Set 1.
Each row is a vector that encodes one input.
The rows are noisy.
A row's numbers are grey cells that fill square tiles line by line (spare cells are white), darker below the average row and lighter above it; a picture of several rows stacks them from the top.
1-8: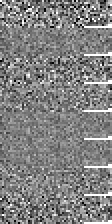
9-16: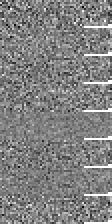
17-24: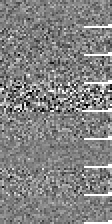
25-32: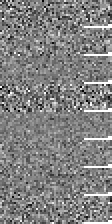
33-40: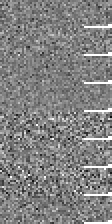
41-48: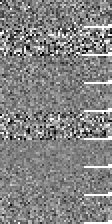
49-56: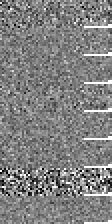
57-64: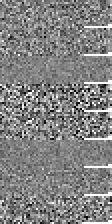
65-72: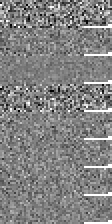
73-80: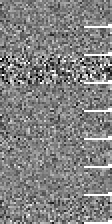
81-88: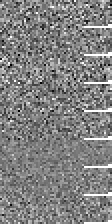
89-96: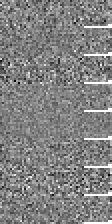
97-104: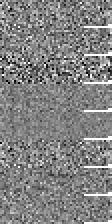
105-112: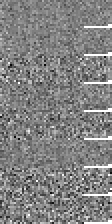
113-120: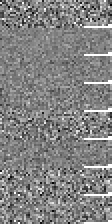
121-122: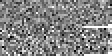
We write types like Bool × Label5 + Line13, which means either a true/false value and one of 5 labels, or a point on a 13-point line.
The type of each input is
Bool × Line5.
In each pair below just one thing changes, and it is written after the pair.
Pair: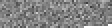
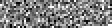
the place on the 5-point line
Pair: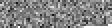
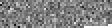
the true/false value
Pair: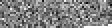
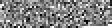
the true/false value
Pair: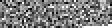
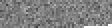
the place on the 5-point line
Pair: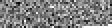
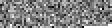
the place on the 5-point line
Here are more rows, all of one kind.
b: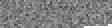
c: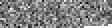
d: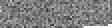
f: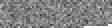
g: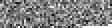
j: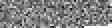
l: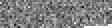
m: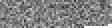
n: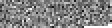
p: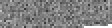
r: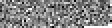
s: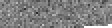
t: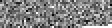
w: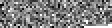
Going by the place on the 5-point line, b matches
g, j, l and t.
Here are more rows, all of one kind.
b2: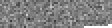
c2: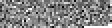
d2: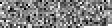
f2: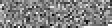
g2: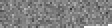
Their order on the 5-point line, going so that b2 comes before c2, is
b2, d2, g2, c2, f2.
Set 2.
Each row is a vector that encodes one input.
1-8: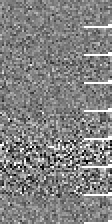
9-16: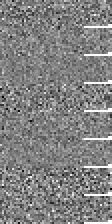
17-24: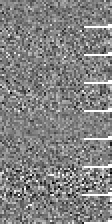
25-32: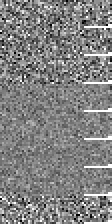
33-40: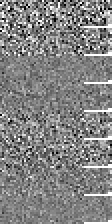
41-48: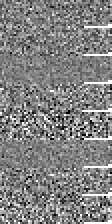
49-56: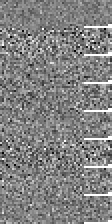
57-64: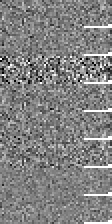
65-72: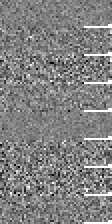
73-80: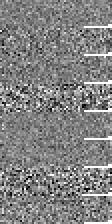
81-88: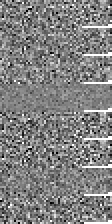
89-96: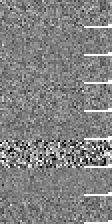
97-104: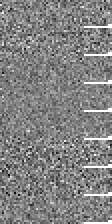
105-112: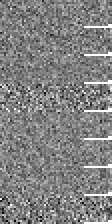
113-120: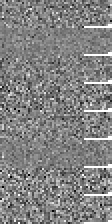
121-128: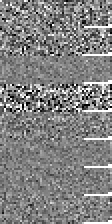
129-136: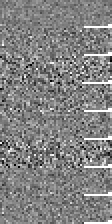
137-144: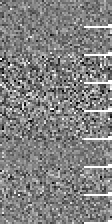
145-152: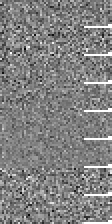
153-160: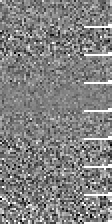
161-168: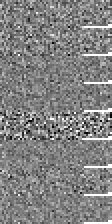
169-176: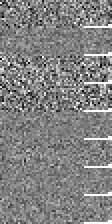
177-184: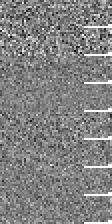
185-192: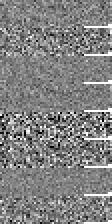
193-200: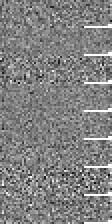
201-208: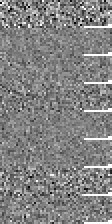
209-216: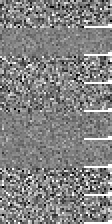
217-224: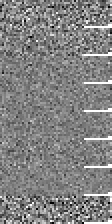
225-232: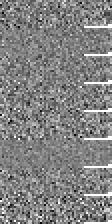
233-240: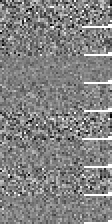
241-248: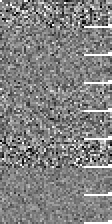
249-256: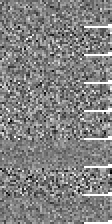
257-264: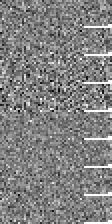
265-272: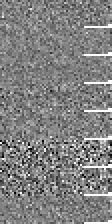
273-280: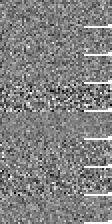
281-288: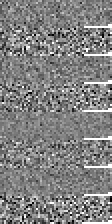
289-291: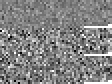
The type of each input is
List2(Line5).
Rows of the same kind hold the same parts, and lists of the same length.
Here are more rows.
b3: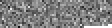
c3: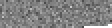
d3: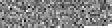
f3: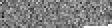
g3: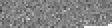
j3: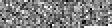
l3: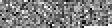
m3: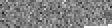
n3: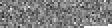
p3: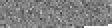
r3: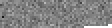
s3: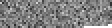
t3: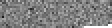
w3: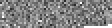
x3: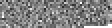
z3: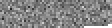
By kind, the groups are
b3, c3, n3, p3, w3, x3
d3, f3, g3, m3, r3, s3, t3, z3
j3, l3

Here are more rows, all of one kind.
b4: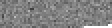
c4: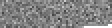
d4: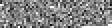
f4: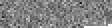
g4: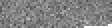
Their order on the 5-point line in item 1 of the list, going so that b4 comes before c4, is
d4, g4, b4, f4, c4.
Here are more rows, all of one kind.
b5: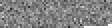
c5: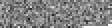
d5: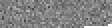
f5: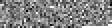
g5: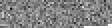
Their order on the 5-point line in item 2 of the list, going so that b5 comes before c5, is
b5, c5, f5, d5, g5.
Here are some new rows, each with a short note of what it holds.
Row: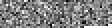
the empty list
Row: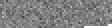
a list of one item
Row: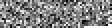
the empty list
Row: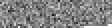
a list of two items
